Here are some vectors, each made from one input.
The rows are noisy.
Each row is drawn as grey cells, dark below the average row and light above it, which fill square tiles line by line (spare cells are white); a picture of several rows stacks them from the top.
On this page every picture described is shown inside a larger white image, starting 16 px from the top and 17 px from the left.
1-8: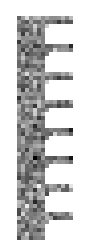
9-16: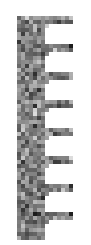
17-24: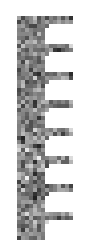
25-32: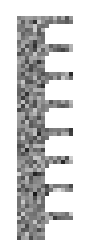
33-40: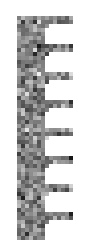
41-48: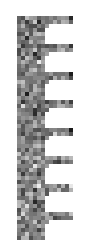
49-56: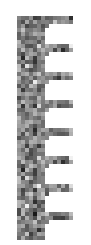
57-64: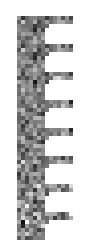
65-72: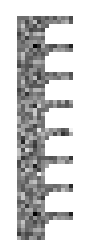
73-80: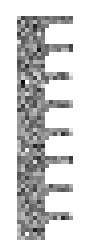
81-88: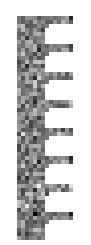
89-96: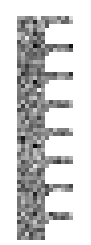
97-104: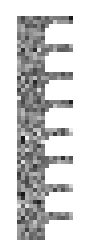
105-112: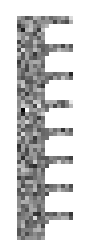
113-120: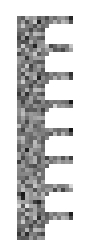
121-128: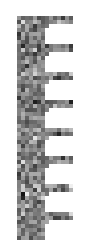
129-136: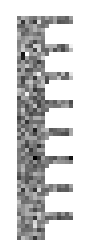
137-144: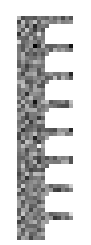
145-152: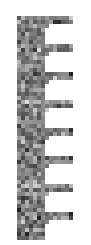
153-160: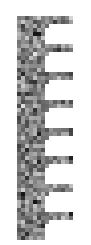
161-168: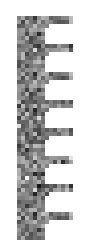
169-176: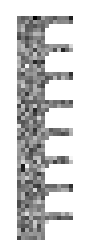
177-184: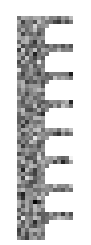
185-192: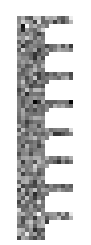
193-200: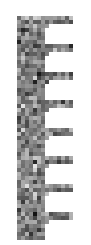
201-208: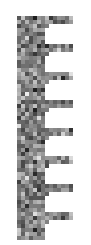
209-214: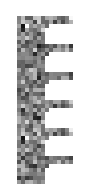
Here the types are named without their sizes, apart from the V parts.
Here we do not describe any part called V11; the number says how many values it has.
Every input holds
a true/false value, together with either a point on a circle, or a value of V11.
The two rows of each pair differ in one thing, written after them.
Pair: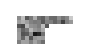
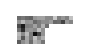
the value of V11
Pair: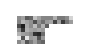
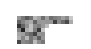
the value of V11
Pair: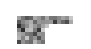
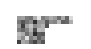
the value of V11
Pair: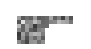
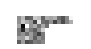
the true/false value
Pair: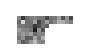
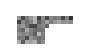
the value of V11
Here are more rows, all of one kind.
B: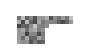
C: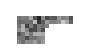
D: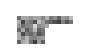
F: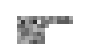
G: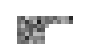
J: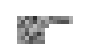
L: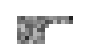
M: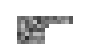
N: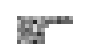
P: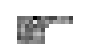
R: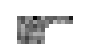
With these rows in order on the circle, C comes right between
M and P.
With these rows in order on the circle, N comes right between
F and L.
